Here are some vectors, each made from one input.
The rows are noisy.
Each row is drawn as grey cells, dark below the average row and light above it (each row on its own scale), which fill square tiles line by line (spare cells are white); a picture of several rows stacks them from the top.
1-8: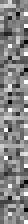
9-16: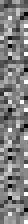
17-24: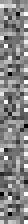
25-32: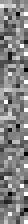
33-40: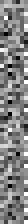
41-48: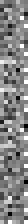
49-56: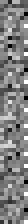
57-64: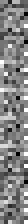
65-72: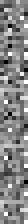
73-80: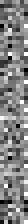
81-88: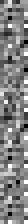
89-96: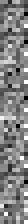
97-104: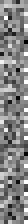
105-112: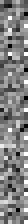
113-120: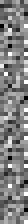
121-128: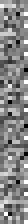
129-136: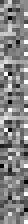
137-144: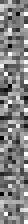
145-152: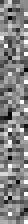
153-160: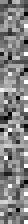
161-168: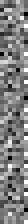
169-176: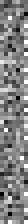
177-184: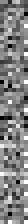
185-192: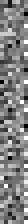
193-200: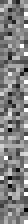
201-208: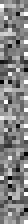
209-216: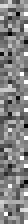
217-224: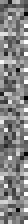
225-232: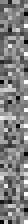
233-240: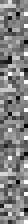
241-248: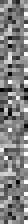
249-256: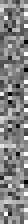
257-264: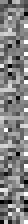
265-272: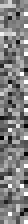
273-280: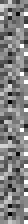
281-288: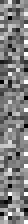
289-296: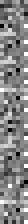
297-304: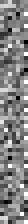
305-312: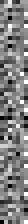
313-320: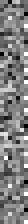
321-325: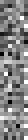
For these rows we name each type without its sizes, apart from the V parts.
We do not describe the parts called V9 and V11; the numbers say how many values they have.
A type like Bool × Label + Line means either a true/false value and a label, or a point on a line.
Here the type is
Bool × Circle + V9 × V11.
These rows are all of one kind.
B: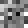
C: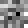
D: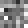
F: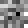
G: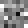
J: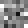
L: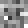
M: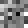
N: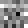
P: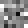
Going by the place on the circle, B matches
G, J, M and P.
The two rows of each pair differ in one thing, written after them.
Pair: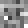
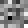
the true/false value
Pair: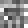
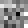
the place on the circle
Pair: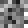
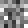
the true/false value
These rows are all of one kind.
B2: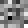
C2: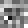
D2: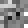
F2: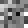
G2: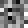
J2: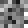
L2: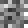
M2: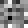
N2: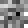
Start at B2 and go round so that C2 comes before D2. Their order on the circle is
B2, M2, C2, G2, J2, L2, N2, D2, F2.
